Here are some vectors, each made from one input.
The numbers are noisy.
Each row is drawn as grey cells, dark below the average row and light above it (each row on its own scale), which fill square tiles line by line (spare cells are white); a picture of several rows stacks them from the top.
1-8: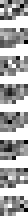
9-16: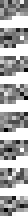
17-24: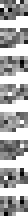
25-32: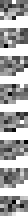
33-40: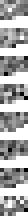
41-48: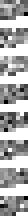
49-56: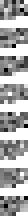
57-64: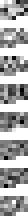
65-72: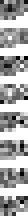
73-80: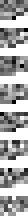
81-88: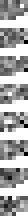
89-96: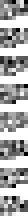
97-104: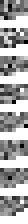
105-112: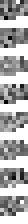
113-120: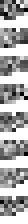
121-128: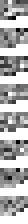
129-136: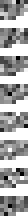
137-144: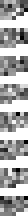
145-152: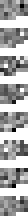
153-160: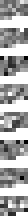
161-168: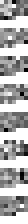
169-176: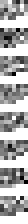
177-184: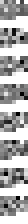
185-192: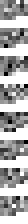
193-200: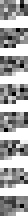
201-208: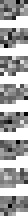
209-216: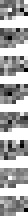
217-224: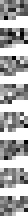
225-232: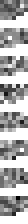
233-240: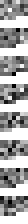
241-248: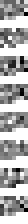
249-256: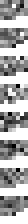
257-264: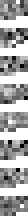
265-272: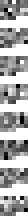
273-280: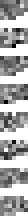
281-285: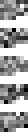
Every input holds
a node of an 11-node tree, together with either a point on a 9-point circle and a true/false value, or a node of a 10-node tree.
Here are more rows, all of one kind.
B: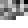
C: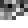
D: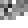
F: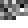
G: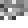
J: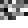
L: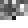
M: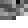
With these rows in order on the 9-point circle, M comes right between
F and G.
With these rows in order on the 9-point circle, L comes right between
D and F.
